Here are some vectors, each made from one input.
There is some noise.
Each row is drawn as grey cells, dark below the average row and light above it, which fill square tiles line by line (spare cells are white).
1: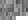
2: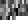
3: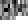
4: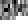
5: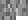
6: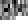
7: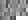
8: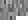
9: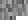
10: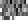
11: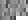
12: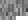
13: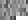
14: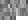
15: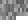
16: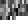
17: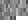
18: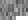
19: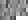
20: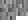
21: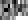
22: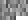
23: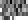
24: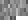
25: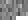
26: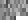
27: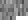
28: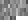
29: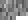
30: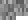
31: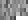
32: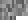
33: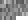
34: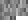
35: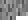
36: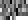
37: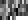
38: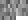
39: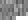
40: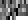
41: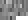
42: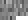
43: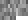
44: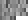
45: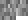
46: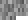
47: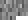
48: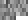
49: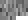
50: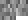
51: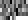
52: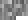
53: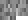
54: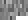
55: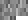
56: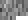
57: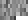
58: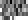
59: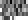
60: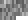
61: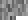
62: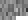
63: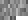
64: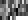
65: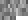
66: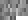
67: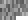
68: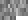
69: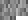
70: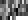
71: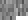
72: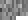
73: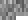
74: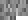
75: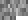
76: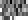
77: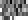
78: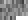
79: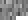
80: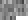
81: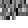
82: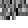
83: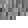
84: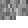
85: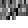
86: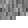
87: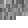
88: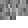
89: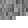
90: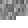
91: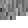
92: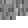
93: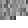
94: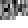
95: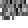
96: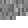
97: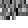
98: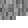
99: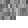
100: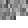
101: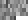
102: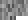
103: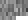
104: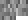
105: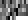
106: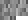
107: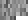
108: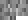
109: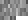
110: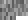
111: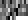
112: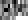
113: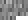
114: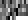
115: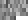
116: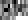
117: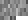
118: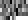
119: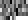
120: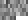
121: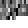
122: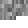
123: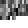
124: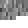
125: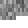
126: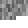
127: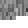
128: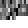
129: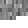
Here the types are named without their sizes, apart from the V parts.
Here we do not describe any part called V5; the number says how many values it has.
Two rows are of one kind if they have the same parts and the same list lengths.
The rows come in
4 kinds.
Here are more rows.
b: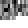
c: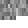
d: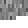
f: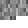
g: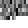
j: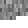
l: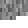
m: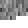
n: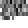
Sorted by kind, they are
b
c, f
d, j, l, m
g, n

